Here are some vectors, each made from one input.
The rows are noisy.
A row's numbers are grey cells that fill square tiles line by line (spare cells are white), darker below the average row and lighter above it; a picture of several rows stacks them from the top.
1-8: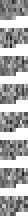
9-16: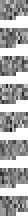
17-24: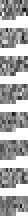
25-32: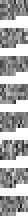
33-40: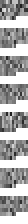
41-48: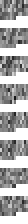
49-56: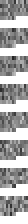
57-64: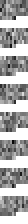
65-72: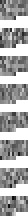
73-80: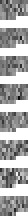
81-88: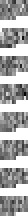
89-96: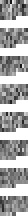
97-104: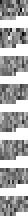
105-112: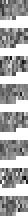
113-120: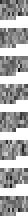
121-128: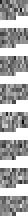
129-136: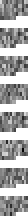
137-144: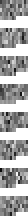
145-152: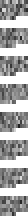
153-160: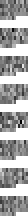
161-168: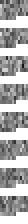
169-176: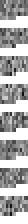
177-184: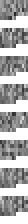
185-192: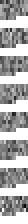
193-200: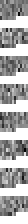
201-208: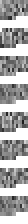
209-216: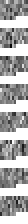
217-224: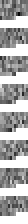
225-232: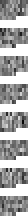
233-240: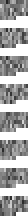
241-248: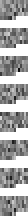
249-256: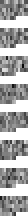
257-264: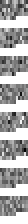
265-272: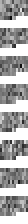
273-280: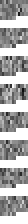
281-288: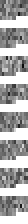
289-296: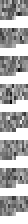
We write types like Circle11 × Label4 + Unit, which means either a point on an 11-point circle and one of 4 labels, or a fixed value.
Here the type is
Line9 + List2(Line7).
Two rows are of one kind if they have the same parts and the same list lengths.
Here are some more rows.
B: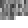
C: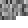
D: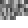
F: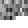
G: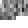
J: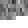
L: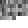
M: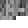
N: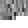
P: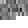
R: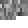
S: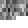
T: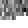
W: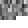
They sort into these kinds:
B, L, M, R
C, D, F, G, N, W
J, P, S
T

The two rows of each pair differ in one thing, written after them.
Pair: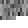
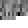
the place on the 7-point line in item 1 of the list
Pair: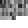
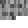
the place on the 7-point line in item 2 of the list
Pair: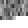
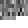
the place on the 7-point line in item 2 of the list
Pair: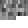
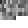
the place on the 7-point line in item 2 of the list
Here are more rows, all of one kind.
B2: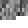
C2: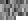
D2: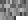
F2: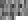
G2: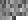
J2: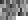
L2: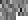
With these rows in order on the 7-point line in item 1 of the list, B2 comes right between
D2 and L2.
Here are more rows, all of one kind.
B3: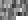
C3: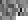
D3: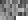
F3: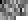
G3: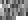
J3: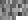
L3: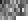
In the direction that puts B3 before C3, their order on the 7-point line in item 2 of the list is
D3, L3, F3, G3, J3, B3, C3.
